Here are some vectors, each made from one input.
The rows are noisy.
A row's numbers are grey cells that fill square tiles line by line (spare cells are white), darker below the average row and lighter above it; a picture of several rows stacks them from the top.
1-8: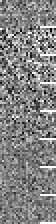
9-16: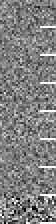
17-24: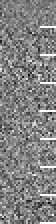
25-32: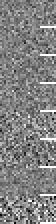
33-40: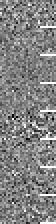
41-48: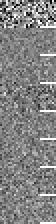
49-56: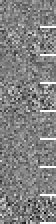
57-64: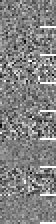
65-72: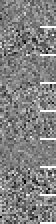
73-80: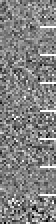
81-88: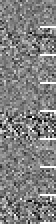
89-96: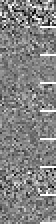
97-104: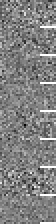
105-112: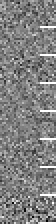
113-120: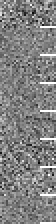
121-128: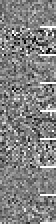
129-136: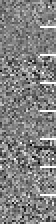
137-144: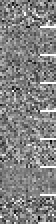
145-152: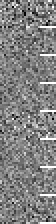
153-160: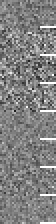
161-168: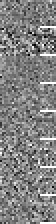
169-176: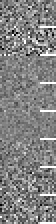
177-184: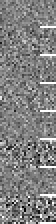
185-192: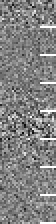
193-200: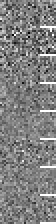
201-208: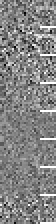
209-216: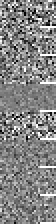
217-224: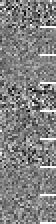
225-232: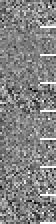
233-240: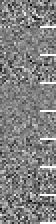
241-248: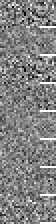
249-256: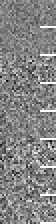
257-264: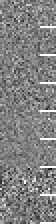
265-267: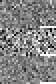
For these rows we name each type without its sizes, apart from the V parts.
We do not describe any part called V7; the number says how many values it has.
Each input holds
a true/false value, together with either a point on a circle, or a value of V7.
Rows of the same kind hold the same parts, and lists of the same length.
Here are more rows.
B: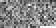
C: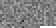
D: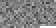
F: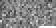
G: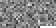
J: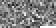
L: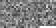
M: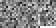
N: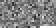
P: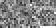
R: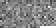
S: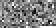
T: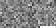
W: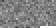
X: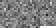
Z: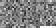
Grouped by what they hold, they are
B, C, G, J, M, R, T, X, Z
D, F, L, N, P, S, W

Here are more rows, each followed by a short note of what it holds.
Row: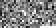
a true/false value and a value of V7
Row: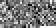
a true/false value and a value of V7
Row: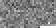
a true/false value and a value of V7
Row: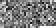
a point on a circle and a true/false value
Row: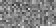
a point on a circle and a true/false value
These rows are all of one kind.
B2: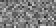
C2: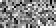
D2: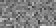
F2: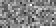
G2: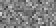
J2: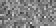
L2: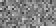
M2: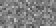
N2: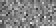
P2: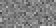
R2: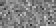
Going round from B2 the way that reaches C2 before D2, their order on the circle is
B2, G2, L2, N2, C2, J2, M2, P2, F2, R2, D2.
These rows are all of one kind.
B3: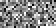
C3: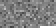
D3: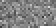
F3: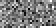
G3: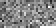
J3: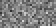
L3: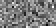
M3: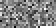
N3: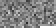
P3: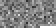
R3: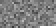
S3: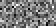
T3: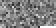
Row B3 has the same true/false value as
F3, M3 and T3.
